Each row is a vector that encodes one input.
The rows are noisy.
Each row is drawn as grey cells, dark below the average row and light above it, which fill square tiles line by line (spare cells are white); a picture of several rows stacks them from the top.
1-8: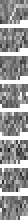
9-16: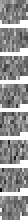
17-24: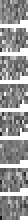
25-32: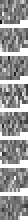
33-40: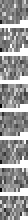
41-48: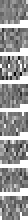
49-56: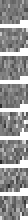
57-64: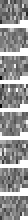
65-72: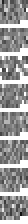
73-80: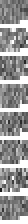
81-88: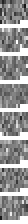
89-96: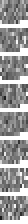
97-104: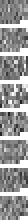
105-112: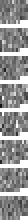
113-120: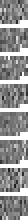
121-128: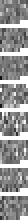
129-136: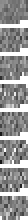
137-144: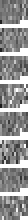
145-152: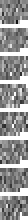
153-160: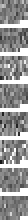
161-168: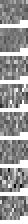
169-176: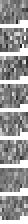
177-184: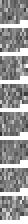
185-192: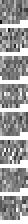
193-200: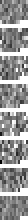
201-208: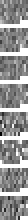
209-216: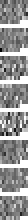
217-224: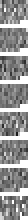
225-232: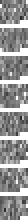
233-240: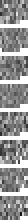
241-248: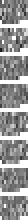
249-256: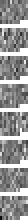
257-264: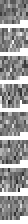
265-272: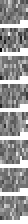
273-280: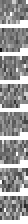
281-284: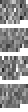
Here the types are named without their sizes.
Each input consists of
a label, together with either a fixed value, or four true/false values.
